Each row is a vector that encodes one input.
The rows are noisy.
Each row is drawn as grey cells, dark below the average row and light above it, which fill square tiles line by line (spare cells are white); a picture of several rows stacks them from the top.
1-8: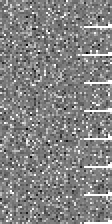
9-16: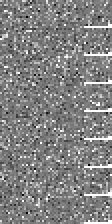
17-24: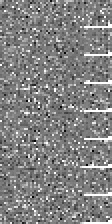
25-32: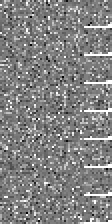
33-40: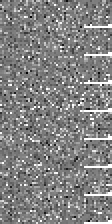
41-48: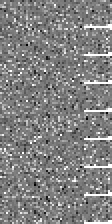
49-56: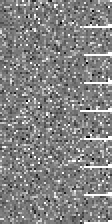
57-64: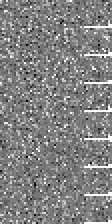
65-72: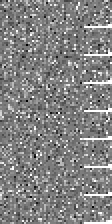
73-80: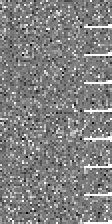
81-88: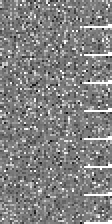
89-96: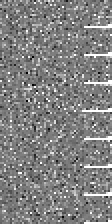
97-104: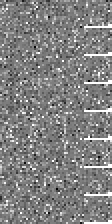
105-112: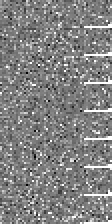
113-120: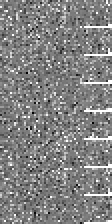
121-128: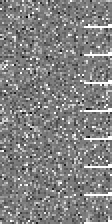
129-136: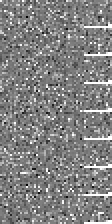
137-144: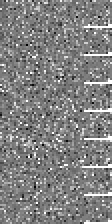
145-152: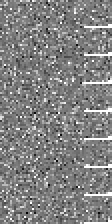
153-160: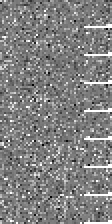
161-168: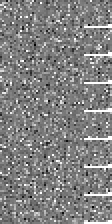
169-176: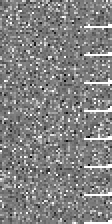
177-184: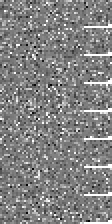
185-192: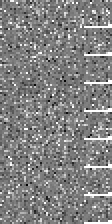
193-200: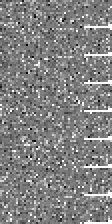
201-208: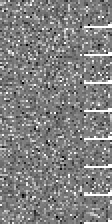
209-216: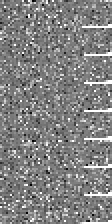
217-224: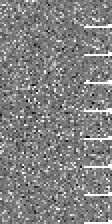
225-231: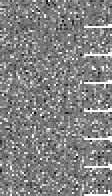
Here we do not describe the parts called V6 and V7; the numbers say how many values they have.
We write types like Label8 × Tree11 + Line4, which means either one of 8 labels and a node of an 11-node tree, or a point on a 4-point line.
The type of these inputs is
(Bool × Circle8 + V7) × (Line11 + V6).
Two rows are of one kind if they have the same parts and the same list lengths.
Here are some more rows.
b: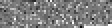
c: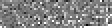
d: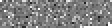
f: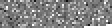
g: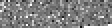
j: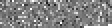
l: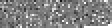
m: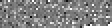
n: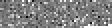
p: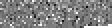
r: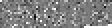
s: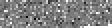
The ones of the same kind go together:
b, f, g, l, m
c
d, n, s
j, p, r

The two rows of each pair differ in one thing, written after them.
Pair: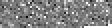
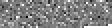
the place on the 8-point circle
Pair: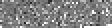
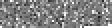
the place on the 8-point circle
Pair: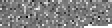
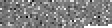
the place on the 8-point circle
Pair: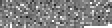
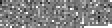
the place on the 8-point circle
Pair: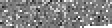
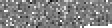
the true/false value
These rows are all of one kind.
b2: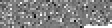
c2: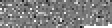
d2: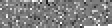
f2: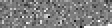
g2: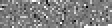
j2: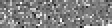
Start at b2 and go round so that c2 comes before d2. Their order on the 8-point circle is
b2, j2, c2, g2, d2, f2.
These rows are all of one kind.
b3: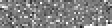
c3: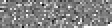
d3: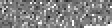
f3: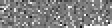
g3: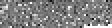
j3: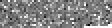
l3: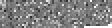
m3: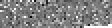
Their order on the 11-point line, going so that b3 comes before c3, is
j3, m3, b3, l3, c3, d3, f3, g3.
